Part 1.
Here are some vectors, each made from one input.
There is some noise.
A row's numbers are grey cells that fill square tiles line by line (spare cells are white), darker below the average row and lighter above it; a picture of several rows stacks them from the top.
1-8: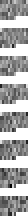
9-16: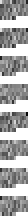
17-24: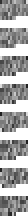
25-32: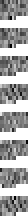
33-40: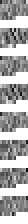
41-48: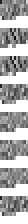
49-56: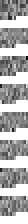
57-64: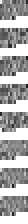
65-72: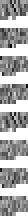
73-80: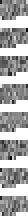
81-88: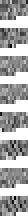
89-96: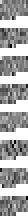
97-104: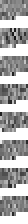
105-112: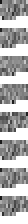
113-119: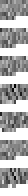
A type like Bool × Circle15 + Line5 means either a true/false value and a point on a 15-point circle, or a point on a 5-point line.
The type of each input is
Line4 + Line15.
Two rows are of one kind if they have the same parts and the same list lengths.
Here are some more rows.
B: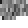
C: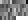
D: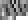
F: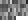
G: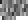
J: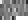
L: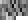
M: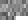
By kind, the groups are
B, C, F, G, J, M
D, L

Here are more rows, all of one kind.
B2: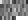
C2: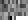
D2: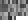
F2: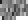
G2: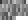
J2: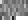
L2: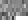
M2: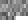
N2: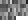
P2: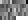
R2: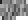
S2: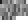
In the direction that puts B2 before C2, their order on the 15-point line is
F2, R2, S2, G2, M2, L2, J2, B2, P2, N2, D2, C2.
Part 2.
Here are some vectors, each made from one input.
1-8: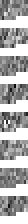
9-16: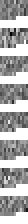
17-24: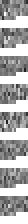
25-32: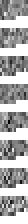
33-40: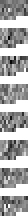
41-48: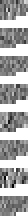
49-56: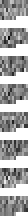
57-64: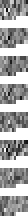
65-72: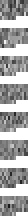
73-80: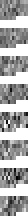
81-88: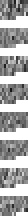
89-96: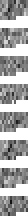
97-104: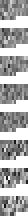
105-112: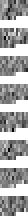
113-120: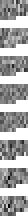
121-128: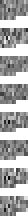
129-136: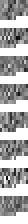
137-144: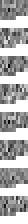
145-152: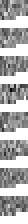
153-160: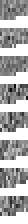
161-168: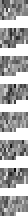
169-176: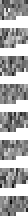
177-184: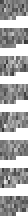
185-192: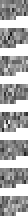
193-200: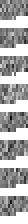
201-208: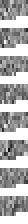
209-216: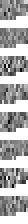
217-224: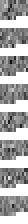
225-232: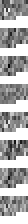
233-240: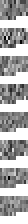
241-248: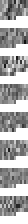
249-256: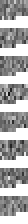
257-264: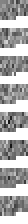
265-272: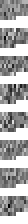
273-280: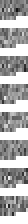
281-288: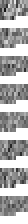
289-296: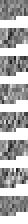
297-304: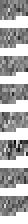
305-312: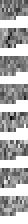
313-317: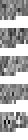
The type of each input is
(Bool × Bool × Bool × Bool + Unit) × (Tree19 + Unit).
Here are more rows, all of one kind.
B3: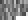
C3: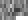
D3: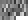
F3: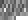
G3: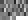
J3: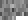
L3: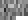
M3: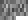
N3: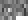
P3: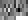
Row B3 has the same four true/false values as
F3, G3 and M3.
